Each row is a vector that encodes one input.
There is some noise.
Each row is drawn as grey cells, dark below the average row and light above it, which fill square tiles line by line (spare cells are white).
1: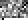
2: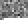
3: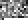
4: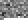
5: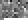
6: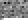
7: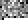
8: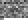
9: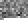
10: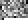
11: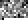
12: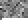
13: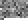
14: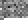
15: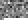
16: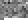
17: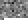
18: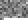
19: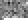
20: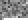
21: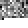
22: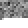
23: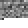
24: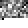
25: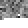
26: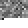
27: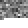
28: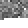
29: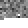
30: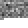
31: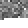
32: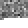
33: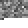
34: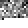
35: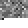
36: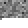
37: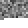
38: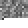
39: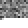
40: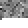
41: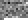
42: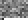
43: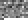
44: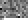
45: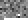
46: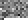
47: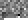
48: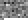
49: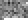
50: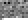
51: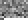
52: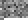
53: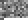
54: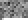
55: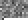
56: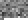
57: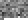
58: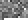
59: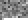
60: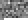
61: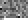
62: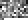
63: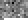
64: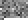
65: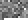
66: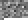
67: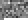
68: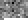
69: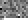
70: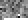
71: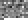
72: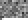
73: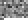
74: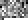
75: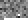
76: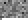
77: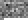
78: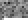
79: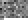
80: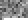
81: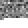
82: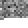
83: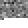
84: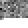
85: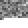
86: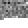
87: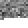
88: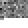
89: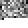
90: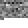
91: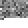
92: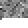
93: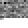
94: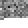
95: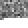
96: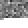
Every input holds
a point on a 4-point line, together with either a point on a 5-point line, or four true/false values.
